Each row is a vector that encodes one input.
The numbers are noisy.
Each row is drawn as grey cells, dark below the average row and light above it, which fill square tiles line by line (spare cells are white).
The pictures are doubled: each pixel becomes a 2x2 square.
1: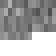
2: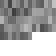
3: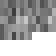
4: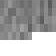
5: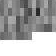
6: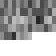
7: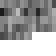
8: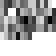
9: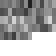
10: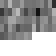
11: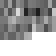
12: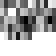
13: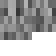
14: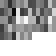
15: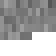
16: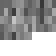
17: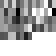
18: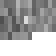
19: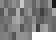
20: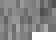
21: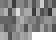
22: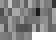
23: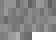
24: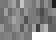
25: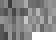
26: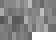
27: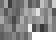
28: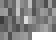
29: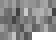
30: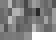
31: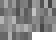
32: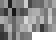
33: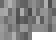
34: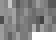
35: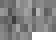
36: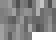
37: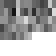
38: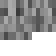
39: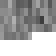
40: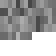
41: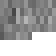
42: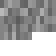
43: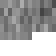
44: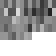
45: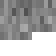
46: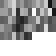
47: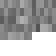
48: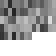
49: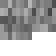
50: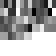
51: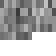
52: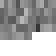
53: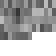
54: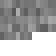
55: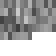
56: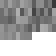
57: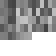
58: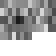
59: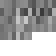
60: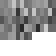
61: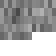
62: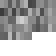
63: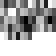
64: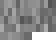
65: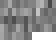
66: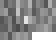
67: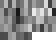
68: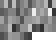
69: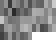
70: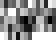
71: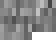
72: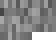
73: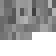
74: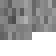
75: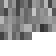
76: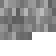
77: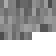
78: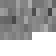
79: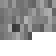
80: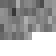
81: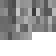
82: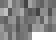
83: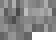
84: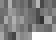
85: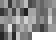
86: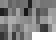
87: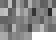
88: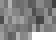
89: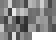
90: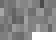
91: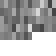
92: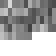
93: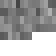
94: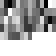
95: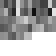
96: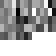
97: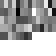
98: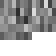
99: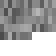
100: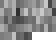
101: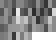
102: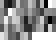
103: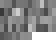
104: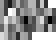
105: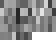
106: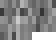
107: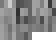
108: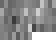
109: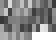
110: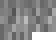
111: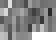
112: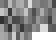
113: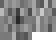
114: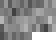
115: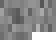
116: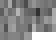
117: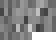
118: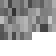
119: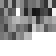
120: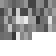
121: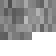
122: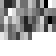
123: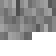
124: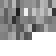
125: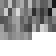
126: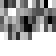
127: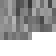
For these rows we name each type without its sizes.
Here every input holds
either a fixed value, or a node of each of two trees.
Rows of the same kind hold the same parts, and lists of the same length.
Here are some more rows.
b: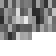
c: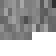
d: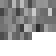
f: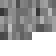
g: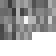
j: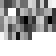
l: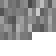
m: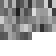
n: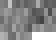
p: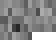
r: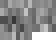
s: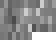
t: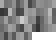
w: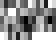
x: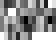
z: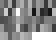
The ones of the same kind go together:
b, c, d, f, g, l, m, n, p, r, s, t, z
j, w, x

